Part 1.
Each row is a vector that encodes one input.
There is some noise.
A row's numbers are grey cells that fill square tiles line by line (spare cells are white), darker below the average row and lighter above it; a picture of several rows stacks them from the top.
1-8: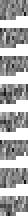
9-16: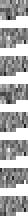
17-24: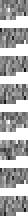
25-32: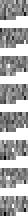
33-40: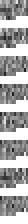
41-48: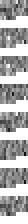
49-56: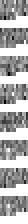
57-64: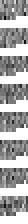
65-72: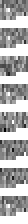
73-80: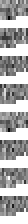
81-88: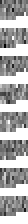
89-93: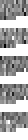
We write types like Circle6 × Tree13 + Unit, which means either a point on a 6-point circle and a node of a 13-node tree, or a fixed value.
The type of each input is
Line5 + Line7.
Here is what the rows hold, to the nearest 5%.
About 45% of them hold a point on a 5-point line. The rest hold a point on a 7-point line.
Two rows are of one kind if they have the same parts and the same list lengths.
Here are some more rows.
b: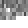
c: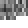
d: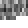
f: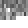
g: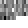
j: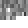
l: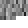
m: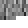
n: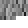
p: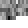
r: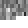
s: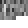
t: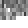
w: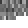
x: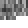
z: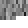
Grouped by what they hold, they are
b, f, g, j, l, m, n, r, t, z
c, d, p, s, w, x

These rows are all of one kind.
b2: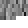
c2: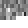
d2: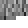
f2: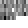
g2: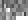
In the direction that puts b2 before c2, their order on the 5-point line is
f2, d2, b2, c2, g2.
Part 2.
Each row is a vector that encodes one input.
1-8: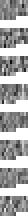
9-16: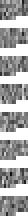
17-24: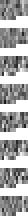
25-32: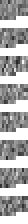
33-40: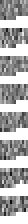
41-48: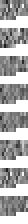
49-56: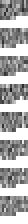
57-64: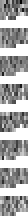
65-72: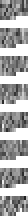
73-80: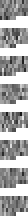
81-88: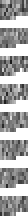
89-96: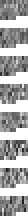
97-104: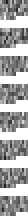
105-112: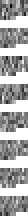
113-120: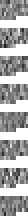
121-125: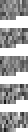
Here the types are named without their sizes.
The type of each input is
Label × Line.
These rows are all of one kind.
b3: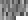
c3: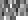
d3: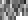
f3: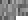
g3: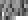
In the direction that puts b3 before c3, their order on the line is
g3, f3, b3, c3, d3.
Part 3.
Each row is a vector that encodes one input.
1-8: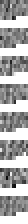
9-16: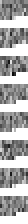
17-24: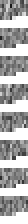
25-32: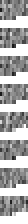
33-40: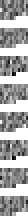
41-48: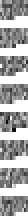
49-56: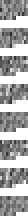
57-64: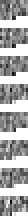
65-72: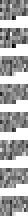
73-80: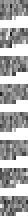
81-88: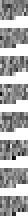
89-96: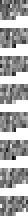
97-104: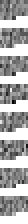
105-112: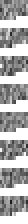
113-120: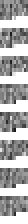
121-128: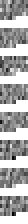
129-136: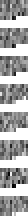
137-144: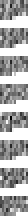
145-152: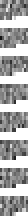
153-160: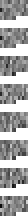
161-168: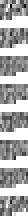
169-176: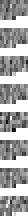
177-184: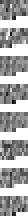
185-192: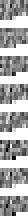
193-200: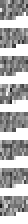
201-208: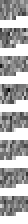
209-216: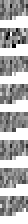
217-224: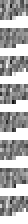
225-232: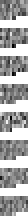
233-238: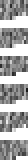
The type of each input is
Circle6 + Circle8 + Unit.
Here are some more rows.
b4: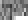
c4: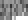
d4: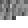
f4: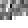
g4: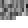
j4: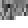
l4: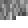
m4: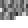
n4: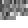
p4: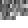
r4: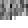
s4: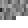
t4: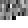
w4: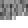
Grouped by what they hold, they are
b4, c4, f4, g4, j4, m4, r4, w4
d4, l4, s4, t4
n4, p4

